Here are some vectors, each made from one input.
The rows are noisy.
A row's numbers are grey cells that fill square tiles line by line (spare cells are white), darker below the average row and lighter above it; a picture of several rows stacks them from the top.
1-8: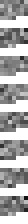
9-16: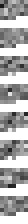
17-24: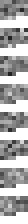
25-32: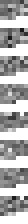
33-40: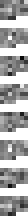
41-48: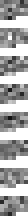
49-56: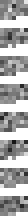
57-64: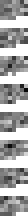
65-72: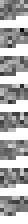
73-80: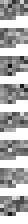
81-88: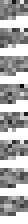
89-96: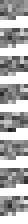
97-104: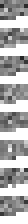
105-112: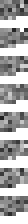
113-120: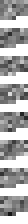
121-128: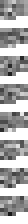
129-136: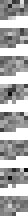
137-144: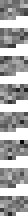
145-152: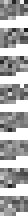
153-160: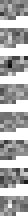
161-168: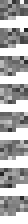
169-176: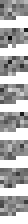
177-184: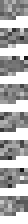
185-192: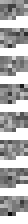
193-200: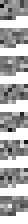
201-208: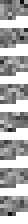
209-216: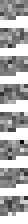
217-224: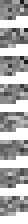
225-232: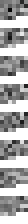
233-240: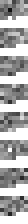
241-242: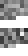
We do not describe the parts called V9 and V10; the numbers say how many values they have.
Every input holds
a value of V9, together with either a point on a 7-point line and a value of V10, or four true/false values.
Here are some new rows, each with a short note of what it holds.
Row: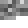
a point on a 7-point line, a value of V9 and a value of V10
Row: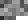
four true/false values and a value of V9
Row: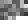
a point on a 7-point line, a value of V9 and a value of V10
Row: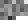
four true/false values and a value of V9
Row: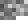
four true/false values and a value of V9
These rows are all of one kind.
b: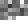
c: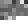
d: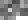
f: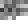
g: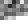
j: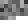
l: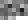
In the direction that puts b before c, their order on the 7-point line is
g, l, d, b, f, j, c.
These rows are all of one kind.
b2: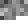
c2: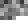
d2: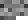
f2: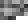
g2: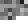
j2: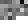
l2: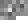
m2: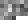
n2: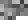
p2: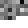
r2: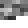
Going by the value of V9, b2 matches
c2, l2 and n2.
